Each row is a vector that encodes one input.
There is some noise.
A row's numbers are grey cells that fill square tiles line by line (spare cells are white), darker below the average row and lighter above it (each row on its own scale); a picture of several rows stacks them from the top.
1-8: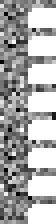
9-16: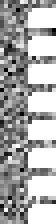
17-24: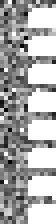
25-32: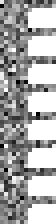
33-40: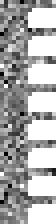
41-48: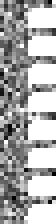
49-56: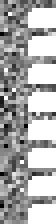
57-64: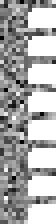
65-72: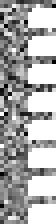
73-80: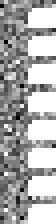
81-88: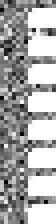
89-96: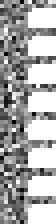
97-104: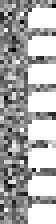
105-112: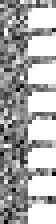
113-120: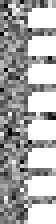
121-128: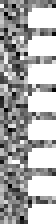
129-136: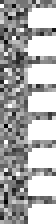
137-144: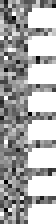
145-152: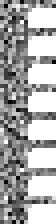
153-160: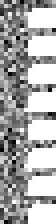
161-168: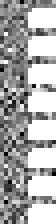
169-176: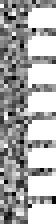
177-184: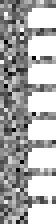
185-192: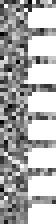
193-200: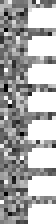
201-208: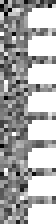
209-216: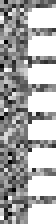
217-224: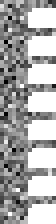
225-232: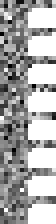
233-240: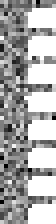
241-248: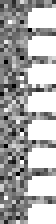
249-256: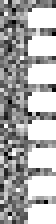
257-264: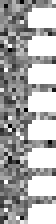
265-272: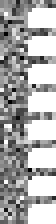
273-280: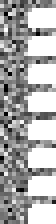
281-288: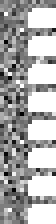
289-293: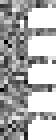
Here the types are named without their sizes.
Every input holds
a list of points on a line.
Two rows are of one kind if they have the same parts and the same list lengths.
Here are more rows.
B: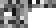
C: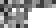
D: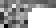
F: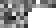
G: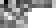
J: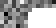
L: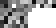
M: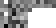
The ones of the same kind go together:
B, M
C, F, J
D, G
L

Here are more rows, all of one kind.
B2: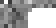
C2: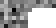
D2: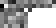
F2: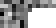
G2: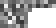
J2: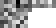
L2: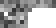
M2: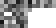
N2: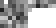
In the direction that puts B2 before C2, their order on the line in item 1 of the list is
D2, G2, N2, J2, M2, F2, B2, C2, L2.
